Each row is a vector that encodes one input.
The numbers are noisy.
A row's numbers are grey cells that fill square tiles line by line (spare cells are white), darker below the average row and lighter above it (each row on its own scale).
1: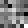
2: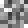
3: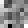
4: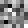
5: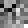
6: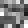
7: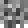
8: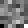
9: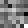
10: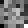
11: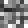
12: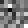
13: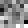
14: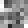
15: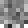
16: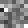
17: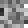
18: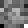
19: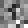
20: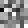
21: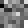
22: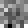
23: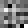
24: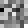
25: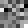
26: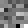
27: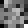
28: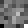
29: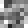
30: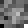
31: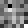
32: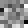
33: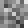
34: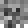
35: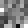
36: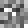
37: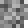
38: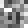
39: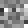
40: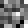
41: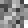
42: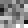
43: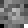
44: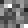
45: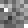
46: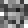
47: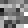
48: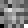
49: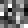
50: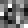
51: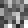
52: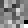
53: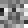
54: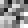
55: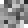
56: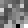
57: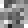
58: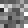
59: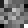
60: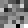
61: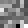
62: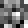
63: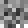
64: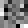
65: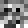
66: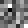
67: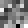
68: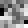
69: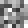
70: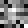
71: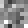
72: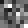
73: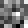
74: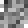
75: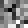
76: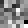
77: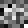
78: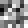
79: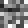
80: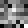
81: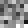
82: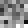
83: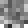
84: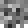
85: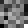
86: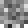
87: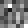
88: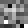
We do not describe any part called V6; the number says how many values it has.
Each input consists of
one of 5 labels, together with either three true/false values, or a value of V6.
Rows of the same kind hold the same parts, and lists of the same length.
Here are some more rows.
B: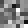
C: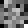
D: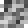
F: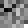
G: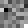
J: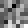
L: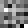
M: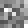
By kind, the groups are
B, C, F, G, J
D, L, M

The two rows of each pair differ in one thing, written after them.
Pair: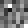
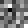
the value of V6
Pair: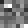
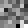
the label
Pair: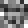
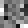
the label
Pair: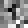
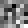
the value of V6
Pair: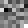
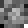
the label
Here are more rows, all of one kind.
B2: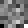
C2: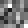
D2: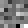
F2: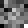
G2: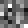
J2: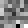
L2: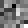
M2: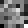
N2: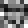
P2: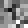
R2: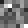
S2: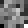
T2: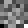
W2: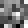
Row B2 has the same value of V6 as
J2, P2 and T2.
